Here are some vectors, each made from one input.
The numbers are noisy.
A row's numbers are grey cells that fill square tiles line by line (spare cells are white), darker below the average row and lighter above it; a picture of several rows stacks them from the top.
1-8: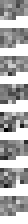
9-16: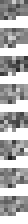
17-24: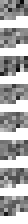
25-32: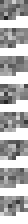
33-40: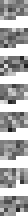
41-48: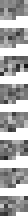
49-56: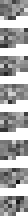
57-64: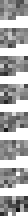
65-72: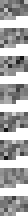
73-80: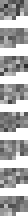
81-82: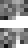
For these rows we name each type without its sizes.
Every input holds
a point on a circle, together with either a fixed value, or a node of a tree.
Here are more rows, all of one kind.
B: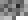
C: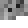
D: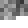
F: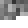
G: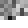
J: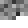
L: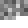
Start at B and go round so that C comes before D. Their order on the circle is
B, C, D, L, G, F, J.
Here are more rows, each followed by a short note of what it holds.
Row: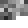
a point on a circle
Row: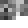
a point on a circle
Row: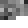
a point on a circle
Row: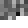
a point on a circle
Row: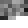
a point on a circle
